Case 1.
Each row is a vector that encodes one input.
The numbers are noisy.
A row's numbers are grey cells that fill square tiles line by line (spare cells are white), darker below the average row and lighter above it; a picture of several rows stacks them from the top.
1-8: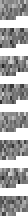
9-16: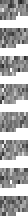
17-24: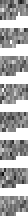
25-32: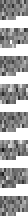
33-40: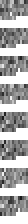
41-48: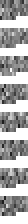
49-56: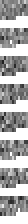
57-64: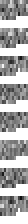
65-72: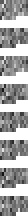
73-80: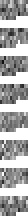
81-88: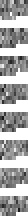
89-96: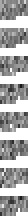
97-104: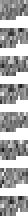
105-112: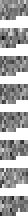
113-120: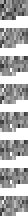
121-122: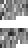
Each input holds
three true/false values.
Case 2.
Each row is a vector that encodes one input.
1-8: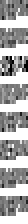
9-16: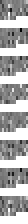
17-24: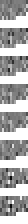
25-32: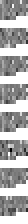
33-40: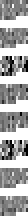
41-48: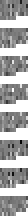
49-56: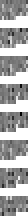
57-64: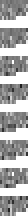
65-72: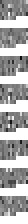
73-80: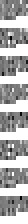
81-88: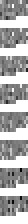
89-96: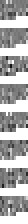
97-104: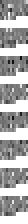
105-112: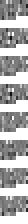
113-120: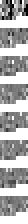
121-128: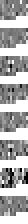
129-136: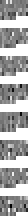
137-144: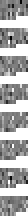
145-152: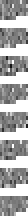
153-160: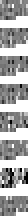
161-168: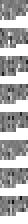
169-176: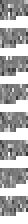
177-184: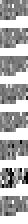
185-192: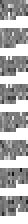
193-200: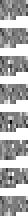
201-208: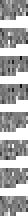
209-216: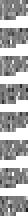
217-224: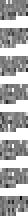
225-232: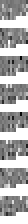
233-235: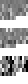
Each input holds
either a point on a 15-point circle, or a fixed value.
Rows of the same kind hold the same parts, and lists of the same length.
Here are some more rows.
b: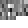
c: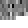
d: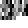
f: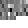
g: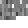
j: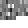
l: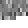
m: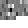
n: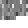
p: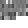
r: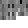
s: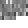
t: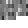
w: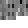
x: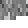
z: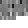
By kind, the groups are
b, c, f, g, j, l, m, n, p, r, s, t, w, x, z
d

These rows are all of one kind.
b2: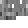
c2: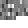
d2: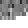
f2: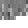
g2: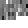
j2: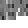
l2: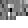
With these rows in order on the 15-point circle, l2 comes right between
c2 and g2.
